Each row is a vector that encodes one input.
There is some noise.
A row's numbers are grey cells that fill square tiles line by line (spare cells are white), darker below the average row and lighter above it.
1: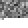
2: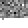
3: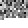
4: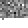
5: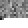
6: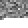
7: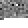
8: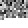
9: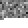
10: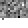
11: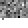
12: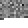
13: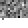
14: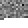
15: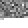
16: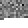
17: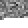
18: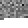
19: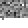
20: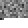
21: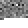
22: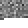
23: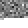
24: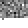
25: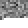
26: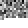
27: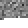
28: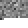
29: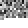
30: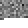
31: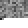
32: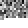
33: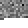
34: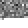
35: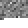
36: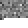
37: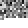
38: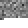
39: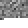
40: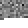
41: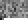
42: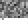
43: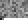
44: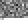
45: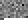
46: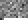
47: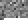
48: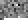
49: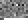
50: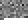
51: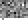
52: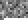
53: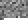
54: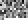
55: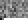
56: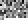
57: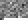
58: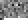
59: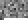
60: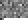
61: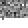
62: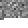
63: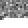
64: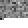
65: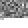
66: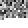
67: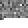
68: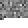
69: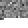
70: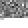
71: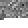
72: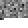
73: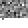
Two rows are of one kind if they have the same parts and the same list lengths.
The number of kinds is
3.
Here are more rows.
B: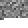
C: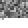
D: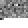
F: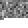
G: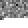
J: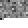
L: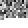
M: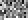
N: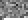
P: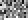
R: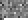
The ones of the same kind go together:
B, D, G, J, N
C, F, R
L, M, P

